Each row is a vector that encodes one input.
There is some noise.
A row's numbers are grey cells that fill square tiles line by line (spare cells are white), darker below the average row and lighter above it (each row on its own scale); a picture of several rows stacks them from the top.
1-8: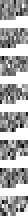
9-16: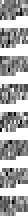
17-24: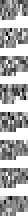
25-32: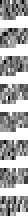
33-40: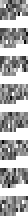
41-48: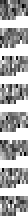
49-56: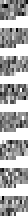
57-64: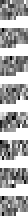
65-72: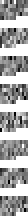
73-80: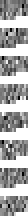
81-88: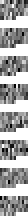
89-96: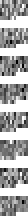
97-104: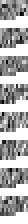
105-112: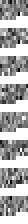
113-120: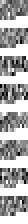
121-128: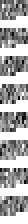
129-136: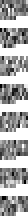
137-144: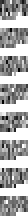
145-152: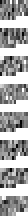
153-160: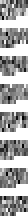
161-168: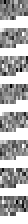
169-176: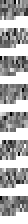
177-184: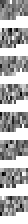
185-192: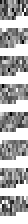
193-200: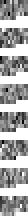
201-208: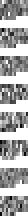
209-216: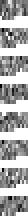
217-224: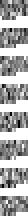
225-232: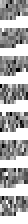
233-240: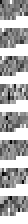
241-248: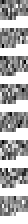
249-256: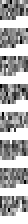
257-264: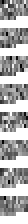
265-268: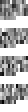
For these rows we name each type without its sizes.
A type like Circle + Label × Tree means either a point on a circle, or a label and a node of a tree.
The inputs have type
(Circle + Line × Line) × (Circle + Unit).
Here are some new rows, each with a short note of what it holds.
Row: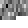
a point on a circle and a point on each of two lines
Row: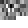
a point on a circle
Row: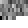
a point on a circle and a point on each of two lines
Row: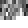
a point on each of two circles
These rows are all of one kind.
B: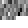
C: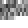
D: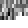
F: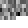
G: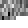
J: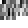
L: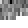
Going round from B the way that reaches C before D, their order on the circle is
B, C, L, F, G, D, J.
